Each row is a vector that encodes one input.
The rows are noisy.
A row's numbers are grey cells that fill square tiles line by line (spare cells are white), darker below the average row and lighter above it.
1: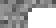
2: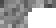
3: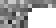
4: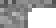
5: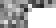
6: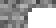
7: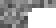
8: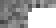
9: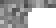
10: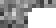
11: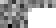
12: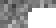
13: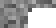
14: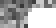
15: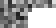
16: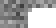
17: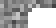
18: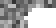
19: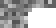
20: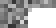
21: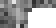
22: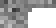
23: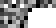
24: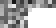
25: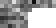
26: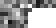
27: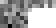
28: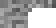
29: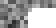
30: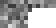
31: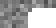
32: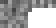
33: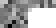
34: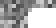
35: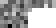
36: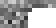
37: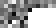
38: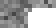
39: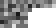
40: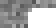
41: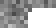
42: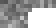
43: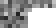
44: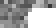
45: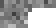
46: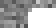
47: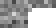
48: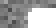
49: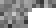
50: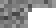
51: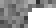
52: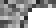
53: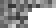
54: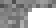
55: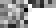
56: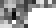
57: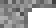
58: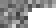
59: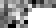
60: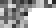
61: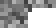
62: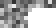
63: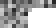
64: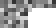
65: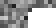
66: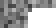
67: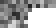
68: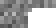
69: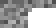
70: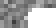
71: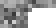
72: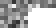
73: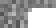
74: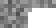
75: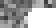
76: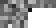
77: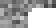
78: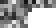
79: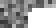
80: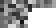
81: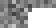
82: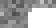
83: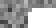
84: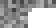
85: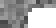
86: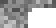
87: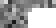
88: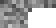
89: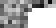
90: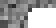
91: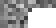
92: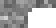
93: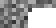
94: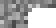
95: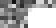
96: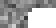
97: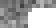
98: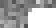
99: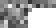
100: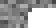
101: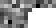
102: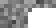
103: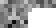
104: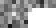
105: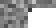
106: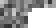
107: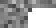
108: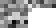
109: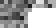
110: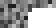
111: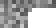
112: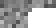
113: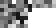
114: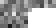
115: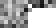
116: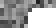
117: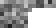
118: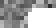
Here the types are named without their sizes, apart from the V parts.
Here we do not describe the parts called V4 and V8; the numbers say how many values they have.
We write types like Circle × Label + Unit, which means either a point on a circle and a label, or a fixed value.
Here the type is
Line × (Line + V8) + V4.
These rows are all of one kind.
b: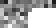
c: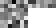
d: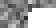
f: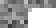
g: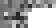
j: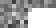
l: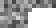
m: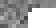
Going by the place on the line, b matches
c and f.
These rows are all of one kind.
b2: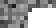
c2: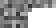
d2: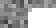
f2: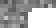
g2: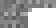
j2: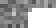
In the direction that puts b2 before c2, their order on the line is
f2, j2, b2, c2, d2, g2.
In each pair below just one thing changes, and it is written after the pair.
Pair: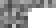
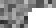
the value of V8
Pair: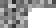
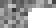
the value of V8
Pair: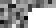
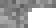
the value of V8
